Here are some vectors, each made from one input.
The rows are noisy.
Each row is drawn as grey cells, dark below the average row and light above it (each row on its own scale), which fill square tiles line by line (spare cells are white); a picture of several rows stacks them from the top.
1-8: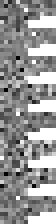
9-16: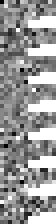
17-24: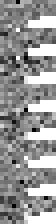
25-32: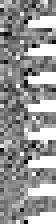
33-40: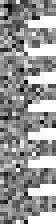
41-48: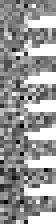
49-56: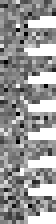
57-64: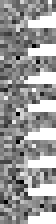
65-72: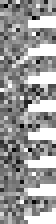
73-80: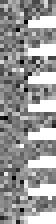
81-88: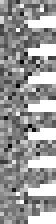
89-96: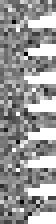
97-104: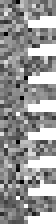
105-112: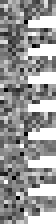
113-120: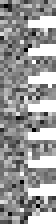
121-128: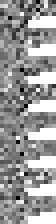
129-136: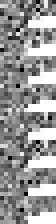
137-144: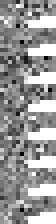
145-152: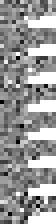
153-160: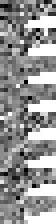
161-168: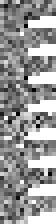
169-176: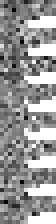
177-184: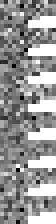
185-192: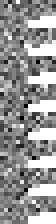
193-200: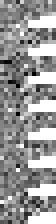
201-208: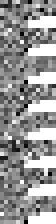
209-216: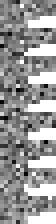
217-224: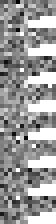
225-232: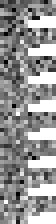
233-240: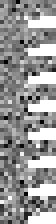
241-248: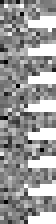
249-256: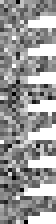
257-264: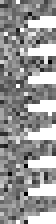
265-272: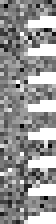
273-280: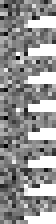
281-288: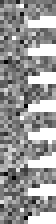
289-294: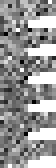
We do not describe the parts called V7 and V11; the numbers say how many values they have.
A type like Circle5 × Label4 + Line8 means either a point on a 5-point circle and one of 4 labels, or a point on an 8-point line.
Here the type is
Circle19 × (Line8 + V11) + V7.
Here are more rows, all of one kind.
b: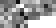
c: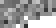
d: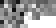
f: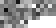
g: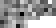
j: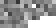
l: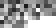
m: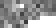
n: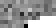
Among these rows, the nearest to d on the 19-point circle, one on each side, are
j and l.
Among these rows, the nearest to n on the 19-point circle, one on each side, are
b and c.
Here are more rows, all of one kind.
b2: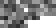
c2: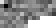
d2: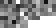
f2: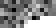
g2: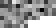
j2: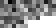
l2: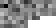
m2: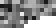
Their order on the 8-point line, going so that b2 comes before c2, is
j2, b2, d2, f2, m2, c2, l2, g2.
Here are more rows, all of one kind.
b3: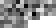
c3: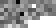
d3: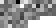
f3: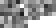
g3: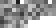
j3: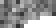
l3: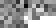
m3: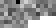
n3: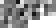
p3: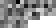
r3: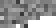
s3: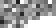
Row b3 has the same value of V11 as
g3, n3, p3 and s3.
